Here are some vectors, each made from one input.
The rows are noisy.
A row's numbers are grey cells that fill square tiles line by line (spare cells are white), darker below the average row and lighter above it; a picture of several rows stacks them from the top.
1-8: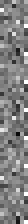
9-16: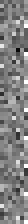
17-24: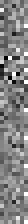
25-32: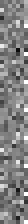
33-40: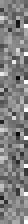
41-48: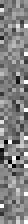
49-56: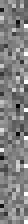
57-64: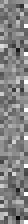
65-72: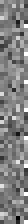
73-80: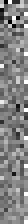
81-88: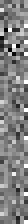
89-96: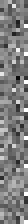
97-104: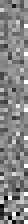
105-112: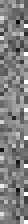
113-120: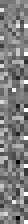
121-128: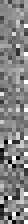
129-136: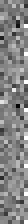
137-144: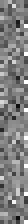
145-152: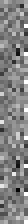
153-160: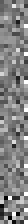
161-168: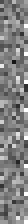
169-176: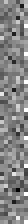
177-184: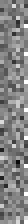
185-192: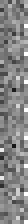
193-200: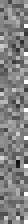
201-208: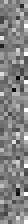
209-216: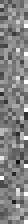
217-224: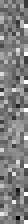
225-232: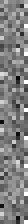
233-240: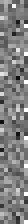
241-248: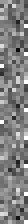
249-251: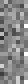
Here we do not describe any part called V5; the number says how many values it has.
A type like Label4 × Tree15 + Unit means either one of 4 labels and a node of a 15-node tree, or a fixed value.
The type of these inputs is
List2(Label8 × V5).
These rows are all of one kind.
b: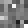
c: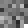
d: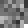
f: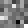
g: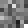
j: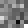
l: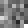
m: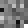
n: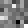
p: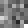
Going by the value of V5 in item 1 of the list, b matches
f, l, n and p.
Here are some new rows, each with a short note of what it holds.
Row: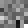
a list of one item
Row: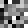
the empty list
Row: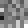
a list of two items
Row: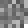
a list of two items
